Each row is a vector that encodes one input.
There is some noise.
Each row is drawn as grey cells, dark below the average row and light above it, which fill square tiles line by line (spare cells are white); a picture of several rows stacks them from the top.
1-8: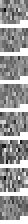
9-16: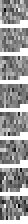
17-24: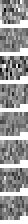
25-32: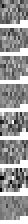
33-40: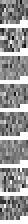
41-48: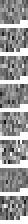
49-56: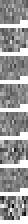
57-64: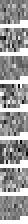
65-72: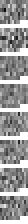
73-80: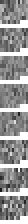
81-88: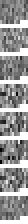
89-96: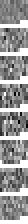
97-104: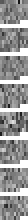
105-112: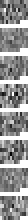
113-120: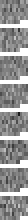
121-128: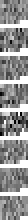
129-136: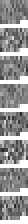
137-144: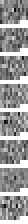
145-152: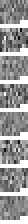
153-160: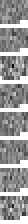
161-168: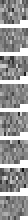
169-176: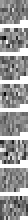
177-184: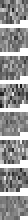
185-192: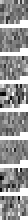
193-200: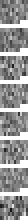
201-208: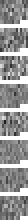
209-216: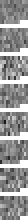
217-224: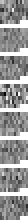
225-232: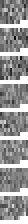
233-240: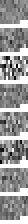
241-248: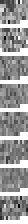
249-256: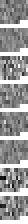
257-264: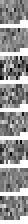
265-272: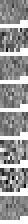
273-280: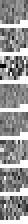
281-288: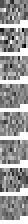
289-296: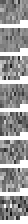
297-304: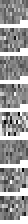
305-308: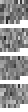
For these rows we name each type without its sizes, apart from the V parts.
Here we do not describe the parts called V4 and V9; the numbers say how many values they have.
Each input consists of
either a fixed value, or a label, a value of V4 and a value of V9, or three true/false values.
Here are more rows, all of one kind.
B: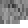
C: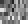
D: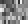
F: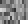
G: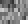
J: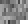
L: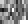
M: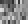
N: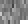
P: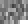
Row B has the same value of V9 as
G, J, M and N.
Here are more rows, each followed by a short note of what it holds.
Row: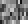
a fixed value
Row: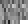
a fixed value
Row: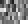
a label, a value of V4 and a value of V9
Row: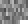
three true/false values
